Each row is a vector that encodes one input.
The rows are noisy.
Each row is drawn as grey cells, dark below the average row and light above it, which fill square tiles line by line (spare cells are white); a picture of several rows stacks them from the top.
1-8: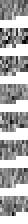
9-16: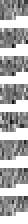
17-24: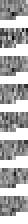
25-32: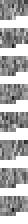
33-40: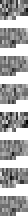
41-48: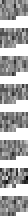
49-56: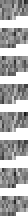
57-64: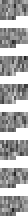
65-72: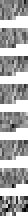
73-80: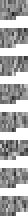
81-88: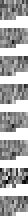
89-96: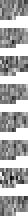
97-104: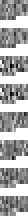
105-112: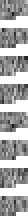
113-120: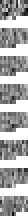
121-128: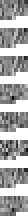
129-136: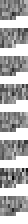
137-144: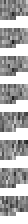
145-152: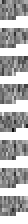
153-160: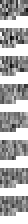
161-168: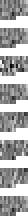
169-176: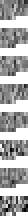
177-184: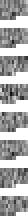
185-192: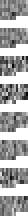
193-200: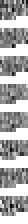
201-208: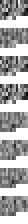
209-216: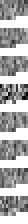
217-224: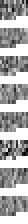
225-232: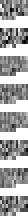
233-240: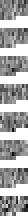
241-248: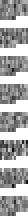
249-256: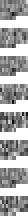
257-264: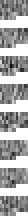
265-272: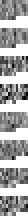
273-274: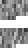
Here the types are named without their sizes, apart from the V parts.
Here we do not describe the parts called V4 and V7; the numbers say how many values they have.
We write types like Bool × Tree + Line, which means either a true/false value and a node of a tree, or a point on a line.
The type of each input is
Bool × (Line + V7) × V4 + Tree.
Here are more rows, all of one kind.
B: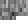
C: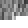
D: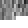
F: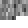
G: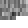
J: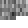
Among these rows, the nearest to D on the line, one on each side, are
F and J.
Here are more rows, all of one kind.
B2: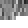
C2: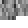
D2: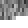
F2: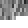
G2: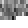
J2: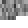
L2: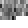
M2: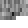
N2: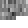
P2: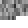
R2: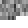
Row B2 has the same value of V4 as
D2 and F2.
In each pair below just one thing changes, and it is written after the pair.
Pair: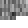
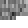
the place on the line
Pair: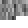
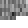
the value of V4
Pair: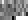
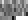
the true/false value
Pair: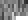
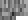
the value of V4
